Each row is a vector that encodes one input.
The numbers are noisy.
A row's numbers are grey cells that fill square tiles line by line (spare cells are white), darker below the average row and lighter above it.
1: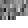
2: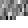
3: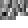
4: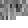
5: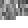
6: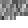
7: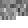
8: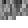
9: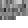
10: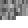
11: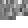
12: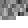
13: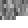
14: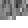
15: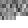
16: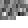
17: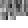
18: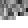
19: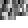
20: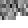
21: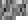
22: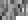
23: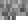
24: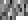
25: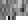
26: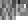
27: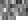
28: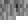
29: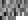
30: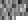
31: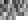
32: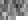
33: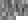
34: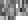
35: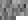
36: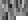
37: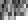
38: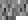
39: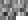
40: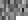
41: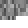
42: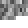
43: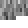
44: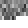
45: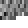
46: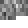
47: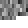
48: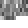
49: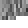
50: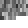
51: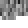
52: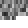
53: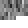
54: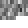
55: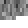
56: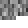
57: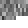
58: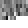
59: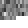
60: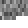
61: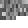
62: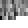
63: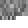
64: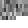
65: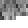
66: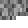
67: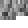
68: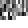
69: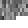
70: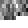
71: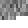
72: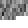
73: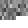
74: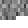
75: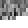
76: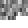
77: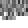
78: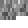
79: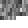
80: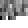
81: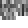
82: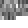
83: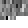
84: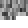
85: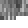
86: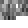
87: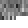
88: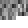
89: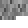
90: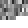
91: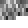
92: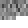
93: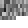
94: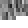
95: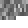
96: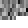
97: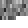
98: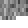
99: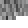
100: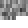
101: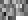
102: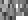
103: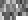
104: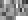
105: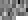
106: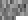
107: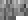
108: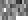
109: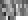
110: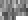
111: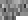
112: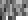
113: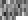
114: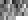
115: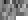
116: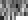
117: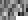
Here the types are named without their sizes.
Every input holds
a true/false value, together with either a point on a line, or a node of a tree.
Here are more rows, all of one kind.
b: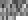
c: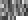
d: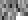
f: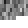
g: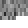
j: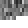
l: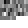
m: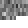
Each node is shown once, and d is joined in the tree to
b and g.
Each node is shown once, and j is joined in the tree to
m.
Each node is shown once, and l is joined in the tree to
f.
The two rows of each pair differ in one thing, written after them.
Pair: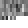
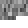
the true/false value
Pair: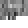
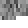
the true/false value
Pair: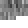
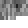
the node of the tree
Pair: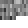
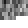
the true/false value
